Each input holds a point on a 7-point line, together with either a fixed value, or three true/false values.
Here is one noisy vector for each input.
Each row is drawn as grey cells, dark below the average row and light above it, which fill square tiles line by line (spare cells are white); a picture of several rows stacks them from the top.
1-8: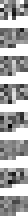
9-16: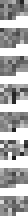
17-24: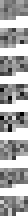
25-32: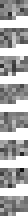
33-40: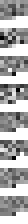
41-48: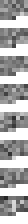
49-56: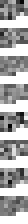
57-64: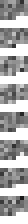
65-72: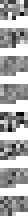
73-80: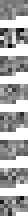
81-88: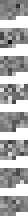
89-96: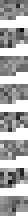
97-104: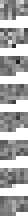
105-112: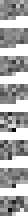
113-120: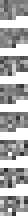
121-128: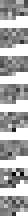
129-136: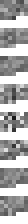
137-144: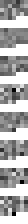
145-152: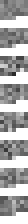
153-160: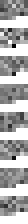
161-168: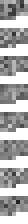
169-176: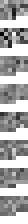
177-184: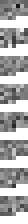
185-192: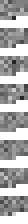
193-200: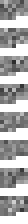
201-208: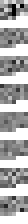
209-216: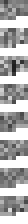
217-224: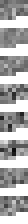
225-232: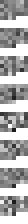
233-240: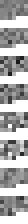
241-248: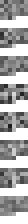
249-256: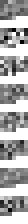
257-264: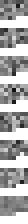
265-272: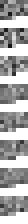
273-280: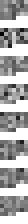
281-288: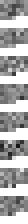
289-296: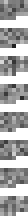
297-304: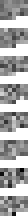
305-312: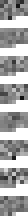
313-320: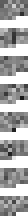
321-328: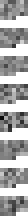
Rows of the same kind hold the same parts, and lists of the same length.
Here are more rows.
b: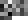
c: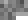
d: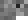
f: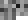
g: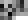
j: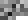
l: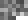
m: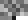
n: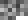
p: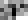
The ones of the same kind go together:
b, d, f, j, n
c, g, l, m, p

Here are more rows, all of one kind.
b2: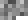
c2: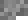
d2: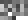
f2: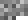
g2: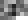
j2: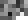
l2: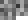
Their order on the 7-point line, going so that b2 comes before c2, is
l2, b2, c2, j2, f2, d2, g2.
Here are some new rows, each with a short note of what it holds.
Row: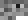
a point on a 7-point line and three true/false values
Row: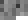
a point on a 7-point line and three true/false values
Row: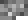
a point on a 7-point line and three true/false values
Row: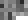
a point on a 7-point line
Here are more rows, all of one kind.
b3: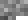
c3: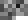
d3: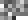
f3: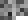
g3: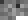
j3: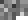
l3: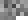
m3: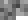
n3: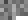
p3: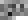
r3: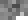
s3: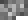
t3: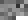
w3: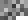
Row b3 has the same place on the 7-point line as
c3, d3, n3 and s3.
